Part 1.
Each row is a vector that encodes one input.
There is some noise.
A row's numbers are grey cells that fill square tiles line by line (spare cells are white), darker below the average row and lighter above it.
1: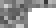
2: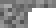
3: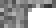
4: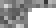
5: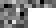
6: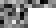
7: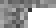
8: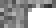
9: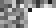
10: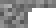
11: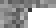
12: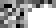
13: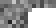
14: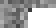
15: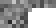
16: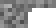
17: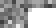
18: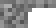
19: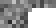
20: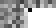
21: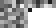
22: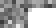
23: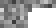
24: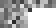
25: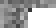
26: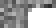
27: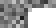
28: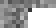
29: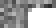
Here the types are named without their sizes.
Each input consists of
a point on each of two lines.
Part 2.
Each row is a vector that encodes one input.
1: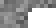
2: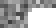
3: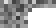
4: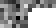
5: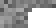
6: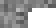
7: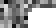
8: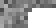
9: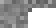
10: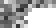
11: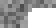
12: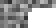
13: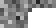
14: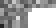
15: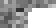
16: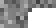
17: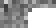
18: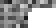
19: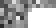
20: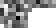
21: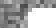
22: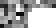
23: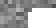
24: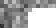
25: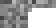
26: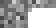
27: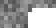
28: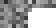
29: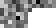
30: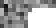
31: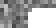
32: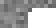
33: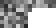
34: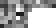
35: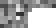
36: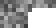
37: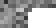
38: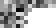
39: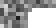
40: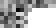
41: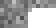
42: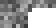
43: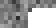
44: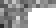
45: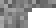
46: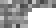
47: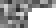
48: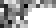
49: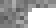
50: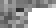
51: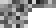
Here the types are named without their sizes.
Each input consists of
a point on a line.
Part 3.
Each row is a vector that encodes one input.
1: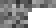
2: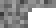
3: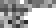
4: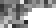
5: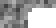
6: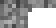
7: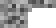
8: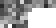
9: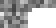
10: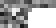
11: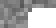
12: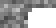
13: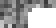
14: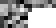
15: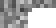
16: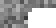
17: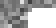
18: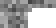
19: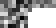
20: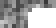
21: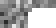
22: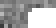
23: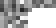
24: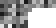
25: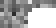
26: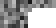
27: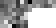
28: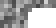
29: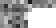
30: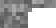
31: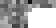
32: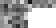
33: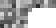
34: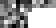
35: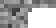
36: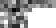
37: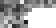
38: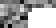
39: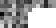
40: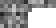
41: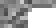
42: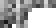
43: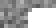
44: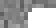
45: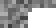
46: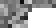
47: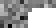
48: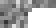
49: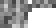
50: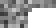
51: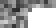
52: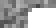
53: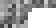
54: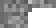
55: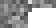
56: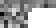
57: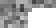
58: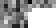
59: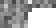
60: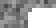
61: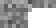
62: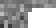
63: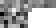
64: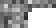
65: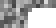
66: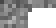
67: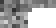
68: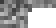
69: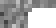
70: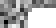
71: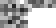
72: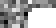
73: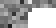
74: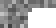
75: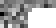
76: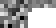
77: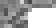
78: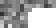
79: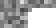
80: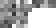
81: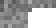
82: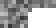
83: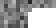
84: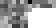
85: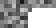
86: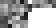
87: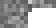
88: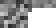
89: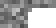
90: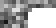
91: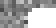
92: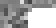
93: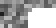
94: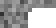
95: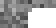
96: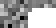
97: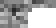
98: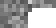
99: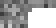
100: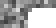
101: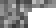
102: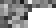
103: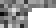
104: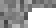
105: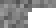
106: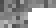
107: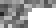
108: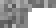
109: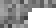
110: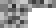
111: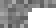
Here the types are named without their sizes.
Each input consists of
three true/false values.
